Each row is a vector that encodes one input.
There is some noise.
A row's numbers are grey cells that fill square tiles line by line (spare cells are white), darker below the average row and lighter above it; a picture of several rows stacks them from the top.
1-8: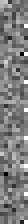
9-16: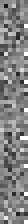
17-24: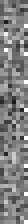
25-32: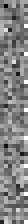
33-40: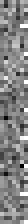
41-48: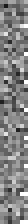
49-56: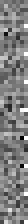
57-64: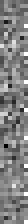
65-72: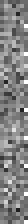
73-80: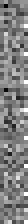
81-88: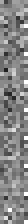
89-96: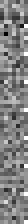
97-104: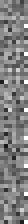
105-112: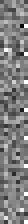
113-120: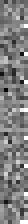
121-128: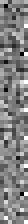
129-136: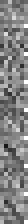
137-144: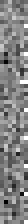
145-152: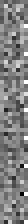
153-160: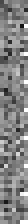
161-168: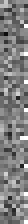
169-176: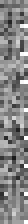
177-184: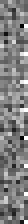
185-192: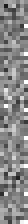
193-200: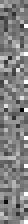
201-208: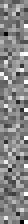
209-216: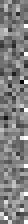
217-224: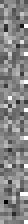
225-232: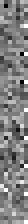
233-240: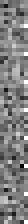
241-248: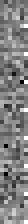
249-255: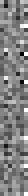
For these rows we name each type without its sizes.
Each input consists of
a node of a tree, together with either a label, or a point on a line.
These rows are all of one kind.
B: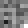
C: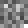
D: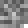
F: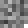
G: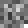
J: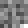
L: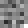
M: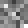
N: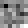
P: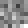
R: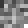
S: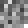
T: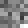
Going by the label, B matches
L and R.
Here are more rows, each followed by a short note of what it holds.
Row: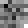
a point on a line and a node of a tree
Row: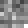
a label and a node of a tree
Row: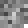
a label and a node of a tree
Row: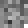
a label and a node of a tree
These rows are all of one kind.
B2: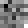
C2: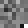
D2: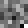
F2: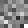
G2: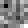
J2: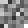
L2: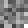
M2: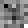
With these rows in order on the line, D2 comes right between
C2 and M2.
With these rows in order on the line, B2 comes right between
C2 and L2.
